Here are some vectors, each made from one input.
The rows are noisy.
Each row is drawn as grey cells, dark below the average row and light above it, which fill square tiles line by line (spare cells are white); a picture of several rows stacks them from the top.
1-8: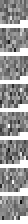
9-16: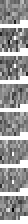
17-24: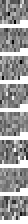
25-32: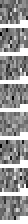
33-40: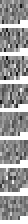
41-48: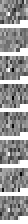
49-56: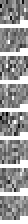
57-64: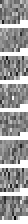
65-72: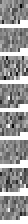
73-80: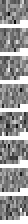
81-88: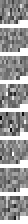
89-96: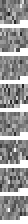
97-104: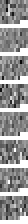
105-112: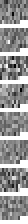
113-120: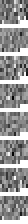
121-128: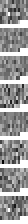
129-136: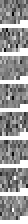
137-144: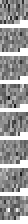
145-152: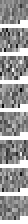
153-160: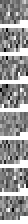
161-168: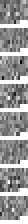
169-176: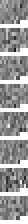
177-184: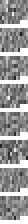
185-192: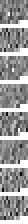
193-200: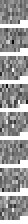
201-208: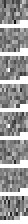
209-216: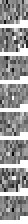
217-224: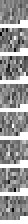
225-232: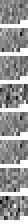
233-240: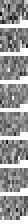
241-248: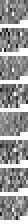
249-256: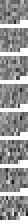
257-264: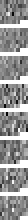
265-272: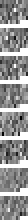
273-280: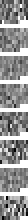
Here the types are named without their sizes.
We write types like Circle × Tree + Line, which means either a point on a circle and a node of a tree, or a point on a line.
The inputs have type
Bool × Bool × Bool + Circle.
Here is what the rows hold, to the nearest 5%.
About 25% of them hold a point on a circle. The rest hold three true/false values.
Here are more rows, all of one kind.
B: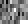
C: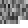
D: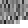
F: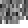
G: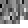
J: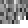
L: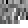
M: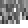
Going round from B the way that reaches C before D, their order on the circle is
B, L, J, F, M, C, D, G.
